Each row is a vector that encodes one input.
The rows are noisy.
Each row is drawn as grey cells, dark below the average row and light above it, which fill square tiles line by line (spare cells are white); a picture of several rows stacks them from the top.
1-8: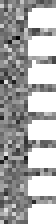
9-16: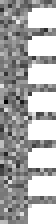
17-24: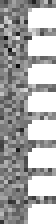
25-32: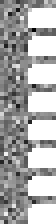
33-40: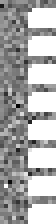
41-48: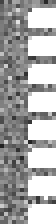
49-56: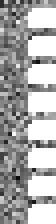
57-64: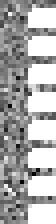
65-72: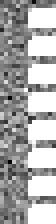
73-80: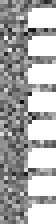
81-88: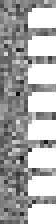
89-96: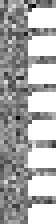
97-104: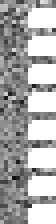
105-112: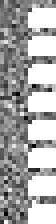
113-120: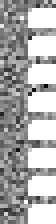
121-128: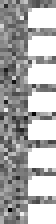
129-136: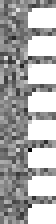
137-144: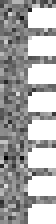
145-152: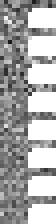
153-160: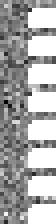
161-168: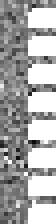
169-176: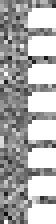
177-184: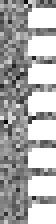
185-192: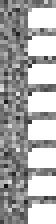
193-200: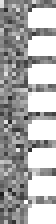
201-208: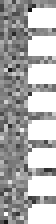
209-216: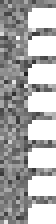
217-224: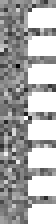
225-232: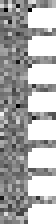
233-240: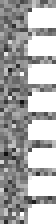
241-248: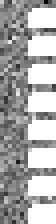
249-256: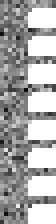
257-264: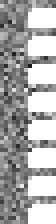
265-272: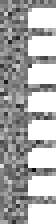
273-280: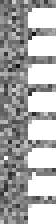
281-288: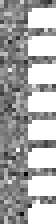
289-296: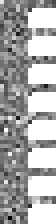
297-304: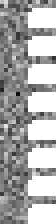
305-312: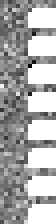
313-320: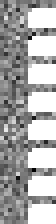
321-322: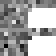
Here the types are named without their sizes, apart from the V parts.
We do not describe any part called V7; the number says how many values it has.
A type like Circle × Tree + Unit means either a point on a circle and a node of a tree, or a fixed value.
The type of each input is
(Circle + Line) × V7.
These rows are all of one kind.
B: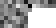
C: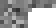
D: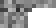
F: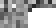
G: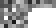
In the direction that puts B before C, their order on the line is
F, G, B, C, D.
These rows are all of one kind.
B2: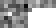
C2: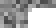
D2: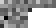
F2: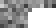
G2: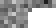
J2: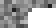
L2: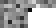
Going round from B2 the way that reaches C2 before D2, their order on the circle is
B2, F2, L2, J2, C2, G2, D2.
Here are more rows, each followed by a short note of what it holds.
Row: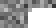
a point on a circle and a value of V7
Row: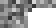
a point on a line and a value of V7
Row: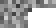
a point on a line and a value of V7
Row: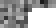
a point on a circle and a value of V7
